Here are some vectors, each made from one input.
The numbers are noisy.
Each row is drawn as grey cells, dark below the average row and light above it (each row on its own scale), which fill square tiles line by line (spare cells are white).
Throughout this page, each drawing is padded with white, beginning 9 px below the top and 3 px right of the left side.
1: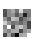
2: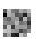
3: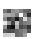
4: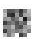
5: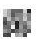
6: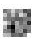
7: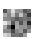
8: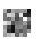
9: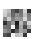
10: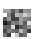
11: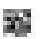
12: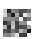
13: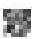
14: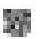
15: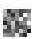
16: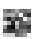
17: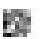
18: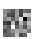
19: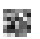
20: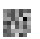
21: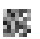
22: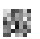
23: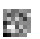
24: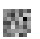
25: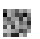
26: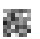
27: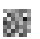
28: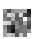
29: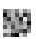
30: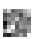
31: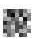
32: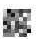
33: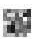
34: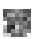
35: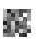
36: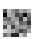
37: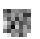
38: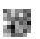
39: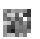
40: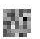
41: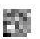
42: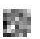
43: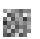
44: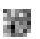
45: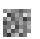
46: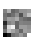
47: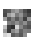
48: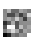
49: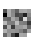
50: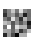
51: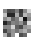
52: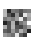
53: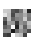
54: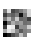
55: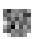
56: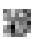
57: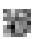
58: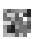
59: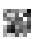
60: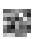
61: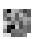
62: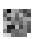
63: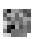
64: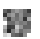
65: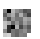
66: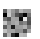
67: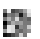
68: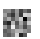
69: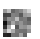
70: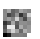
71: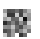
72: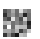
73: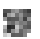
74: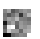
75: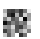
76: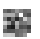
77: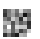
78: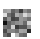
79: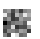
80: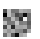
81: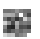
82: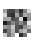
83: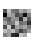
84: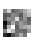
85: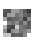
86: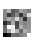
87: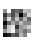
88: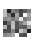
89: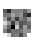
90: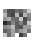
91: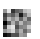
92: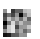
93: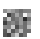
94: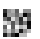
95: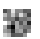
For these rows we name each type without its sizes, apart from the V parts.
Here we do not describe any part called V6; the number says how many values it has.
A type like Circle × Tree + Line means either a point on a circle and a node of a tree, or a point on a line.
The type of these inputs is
Bool × (Line + V6).
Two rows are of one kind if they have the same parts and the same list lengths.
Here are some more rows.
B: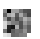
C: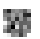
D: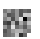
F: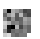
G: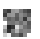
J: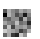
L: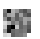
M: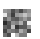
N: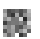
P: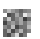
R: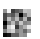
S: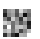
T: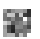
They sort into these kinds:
B, C, D, F, G, L, M, N, P, T
J, R, S

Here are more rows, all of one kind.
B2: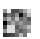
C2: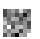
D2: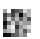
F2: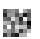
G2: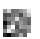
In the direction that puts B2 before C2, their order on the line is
D2, B2, G2, F2, C2.
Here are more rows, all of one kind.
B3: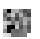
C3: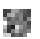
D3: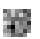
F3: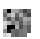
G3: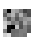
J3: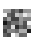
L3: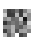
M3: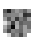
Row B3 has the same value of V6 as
F3 and G3.
